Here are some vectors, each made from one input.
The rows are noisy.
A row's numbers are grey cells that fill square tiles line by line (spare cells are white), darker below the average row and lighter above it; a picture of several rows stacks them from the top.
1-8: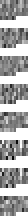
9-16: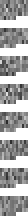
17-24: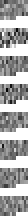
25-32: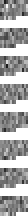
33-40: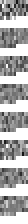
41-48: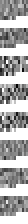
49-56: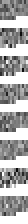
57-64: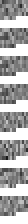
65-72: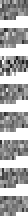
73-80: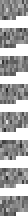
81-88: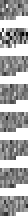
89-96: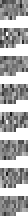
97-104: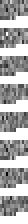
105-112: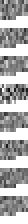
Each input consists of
a list of up to three points on a 5-point line.
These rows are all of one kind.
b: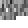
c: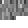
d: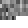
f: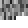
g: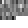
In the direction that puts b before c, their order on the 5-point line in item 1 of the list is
b, c, g, d, f.
